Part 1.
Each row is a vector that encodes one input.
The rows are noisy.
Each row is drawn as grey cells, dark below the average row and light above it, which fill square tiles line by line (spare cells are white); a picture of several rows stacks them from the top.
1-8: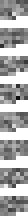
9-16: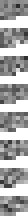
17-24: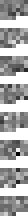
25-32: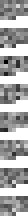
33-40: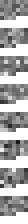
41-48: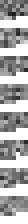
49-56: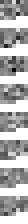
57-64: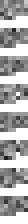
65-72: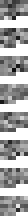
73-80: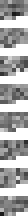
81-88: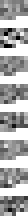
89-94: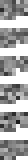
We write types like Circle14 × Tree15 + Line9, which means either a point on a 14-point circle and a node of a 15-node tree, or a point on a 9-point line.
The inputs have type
Bool × Bool × Bool × Bool.
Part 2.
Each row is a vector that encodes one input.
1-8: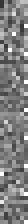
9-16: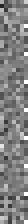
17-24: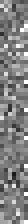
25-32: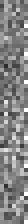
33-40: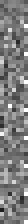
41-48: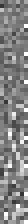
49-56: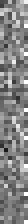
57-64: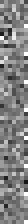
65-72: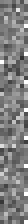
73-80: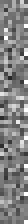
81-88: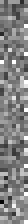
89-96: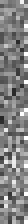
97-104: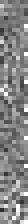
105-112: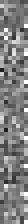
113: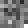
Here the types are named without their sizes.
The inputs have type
Line.
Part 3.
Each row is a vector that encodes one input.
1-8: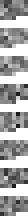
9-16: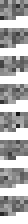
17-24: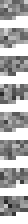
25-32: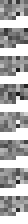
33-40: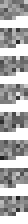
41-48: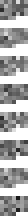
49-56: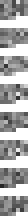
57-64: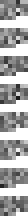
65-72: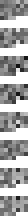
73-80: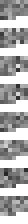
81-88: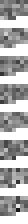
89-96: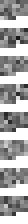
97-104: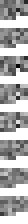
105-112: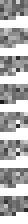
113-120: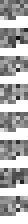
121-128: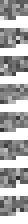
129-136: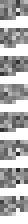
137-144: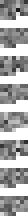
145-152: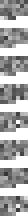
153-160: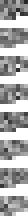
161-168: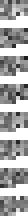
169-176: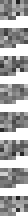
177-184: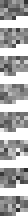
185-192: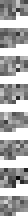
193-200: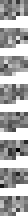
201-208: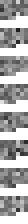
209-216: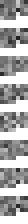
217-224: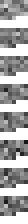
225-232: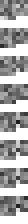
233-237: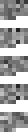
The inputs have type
Bool × Bool × Bool.
